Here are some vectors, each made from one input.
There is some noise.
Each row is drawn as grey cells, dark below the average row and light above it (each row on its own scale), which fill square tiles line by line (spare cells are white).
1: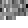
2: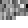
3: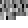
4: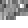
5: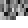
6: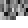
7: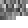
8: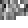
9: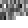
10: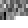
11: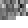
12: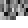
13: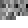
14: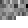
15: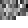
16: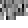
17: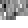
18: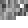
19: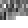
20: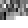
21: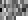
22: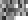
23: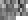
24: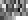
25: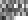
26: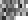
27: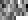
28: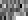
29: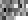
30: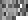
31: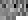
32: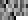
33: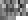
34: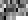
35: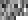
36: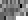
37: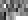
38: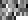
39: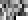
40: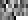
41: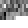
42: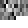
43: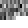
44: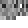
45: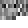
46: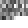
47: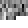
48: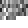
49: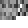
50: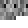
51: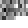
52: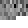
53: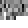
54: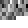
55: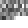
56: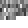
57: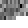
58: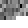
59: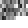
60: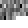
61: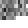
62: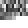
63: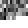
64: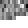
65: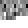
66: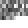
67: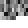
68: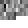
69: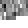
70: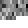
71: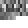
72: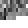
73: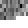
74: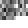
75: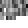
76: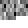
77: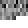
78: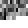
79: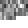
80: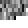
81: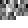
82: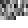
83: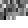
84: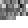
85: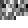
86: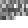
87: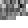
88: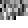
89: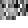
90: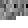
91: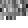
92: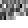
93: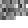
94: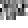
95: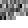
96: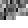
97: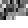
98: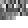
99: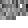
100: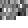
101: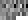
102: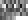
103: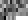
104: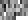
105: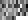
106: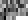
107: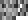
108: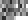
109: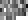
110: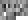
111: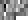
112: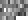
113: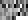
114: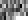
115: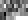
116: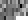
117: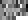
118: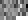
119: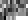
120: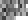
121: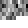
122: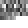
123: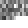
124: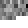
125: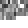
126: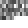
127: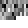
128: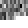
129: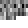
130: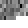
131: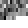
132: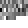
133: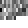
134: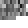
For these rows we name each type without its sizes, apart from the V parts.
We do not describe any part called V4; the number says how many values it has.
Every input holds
a list of items, each a true/false value and a value of V4.
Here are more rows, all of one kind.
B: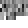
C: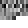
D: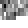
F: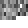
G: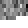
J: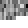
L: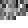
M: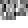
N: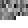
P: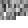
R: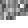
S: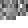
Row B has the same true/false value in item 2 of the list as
C, G, J and R.
